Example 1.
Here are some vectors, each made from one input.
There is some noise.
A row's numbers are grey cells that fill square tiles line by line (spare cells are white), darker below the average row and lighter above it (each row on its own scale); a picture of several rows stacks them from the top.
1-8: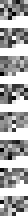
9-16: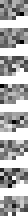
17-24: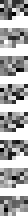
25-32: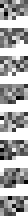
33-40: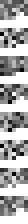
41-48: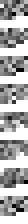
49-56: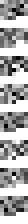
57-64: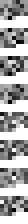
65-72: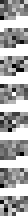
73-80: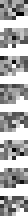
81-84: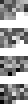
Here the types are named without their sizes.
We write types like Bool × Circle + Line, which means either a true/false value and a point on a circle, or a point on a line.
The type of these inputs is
Bool × Label.
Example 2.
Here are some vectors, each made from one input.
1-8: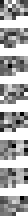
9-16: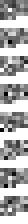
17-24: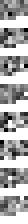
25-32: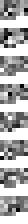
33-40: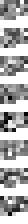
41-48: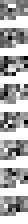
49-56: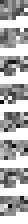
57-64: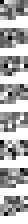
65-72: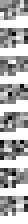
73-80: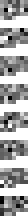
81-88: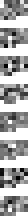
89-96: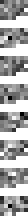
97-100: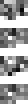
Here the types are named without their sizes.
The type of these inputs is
Bool × Label + Unit.
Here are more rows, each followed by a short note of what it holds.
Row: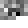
a label and a true/false value
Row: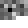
a fixed value
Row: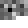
a fixed value
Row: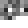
a label and a true/false value
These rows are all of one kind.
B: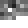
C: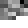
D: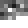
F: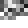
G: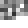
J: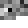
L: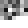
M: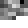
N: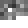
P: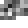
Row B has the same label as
D and N.
